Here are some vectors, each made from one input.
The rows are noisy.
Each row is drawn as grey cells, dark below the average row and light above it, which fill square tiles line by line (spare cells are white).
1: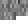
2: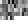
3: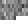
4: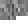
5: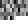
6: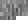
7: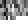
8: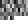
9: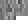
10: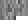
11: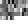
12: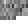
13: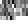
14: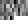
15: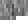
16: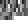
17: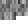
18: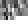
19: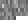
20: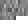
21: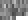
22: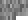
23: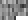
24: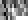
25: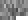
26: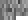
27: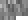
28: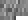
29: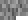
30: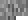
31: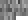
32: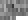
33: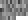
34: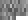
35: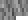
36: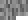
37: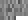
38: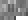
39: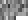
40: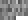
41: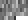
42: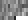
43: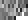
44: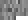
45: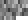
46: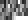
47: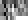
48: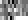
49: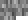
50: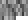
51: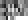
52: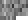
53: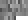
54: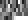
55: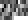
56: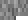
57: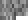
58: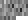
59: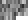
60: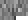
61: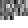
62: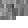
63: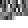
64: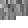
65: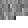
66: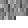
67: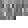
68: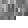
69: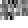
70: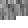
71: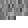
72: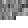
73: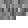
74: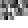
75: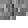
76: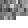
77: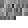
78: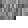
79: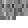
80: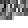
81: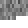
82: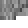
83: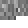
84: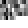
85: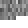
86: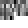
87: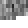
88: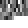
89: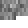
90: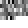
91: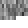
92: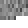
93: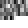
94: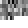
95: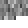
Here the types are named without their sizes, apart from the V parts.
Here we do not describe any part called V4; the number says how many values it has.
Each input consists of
either a node of a tree and a true/false value, or a value of V4.
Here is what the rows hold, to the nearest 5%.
About 70% of them hold a node of a tree and a true/false value. The rest hold a value of V4.
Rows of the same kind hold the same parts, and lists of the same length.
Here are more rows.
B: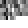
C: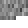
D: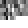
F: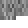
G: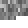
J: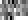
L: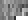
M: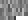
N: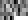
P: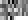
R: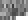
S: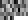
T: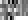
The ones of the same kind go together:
B, D, J, N, P, S, T
C, F, G, L, M, R

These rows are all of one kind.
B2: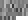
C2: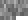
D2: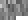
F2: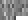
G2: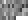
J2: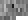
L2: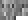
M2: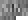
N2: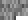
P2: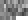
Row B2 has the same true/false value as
F2, G2, L2 and N2.
